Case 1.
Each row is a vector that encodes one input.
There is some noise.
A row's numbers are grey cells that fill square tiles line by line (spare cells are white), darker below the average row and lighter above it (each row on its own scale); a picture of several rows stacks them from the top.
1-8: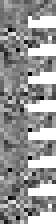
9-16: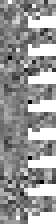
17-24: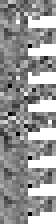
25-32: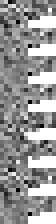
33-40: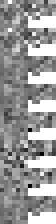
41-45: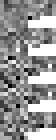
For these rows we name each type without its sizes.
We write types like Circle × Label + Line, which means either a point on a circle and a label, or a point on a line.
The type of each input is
Bool × Bool × Bool + Unit.
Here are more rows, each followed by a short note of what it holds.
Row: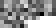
a fixed value
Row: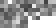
three true/false values
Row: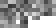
three true/false values
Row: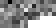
three true/false values
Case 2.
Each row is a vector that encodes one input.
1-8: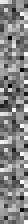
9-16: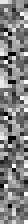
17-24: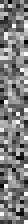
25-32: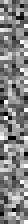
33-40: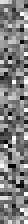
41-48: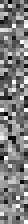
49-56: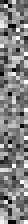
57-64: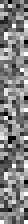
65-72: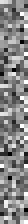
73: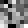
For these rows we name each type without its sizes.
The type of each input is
Label.
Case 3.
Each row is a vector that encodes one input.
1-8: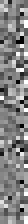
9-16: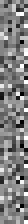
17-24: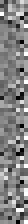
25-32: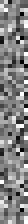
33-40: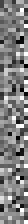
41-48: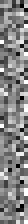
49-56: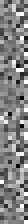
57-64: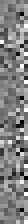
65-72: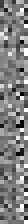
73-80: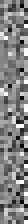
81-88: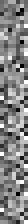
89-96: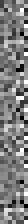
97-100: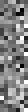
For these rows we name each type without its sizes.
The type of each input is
Circle.
